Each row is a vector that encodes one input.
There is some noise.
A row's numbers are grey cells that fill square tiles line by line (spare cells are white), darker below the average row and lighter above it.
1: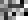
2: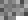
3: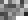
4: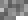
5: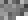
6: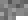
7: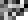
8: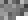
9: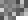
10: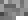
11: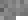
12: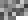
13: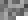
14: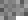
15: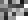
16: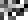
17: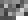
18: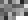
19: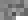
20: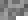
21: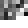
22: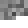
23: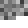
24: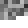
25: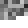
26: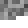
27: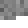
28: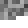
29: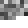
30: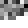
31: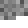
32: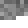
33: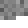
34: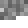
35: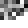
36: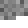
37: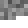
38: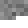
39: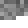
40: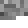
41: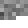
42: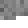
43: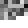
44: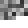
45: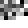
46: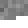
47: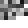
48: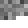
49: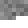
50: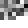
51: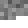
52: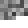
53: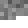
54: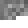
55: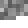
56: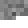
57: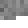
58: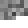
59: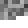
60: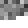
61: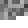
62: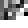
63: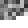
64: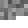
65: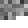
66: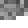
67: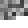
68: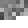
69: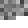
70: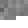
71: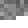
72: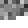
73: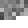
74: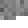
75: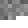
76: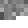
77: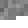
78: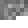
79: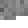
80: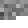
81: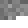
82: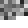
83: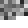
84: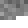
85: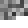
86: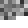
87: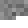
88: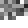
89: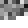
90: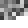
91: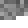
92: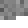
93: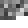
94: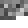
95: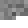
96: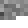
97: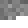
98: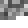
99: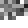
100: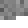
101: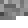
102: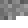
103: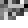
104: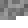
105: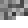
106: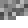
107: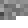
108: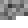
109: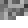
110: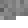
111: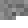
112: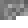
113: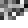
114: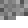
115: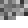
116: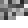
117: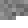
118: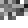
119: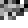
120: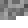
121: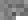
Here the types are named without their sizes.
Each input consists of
either a fixed value, or three true/false values.
